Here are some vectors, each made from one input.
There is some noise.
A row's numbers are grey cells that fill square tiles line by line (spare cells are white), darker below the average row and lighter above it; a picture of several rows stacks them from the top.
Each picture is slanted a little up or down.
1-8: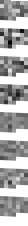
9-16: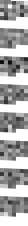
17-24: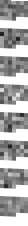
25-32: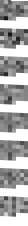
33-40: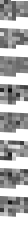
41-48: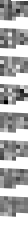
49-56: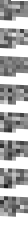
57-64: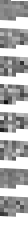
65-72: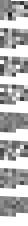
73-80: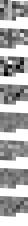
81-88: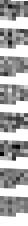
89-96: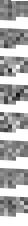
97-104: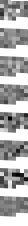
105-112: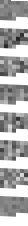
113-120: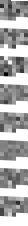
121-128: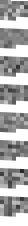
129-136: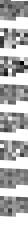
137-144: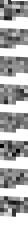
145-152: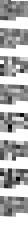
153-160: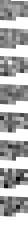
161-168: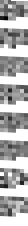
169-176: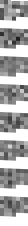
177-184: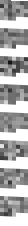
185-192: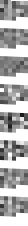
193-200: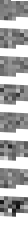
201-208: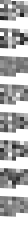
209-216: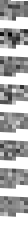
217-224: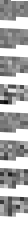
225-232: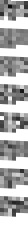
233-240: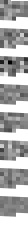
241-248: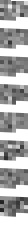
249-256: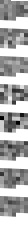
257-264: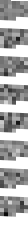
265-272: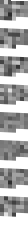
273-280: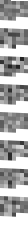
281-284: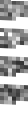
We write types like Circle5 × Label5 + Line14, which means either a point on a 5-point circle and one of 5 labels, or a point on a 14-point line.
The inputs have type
Bool × Label8 + Unit.
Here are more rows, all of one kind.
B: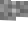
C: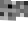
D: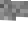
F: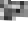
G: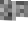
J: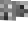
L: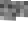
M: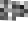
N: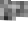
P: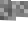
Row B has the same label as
D and P.
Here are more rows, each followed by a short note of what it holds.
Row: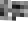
a fixed value
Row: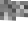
one of 8 labels and a true/false value
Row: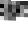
a fixed value
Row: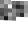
a fixed value
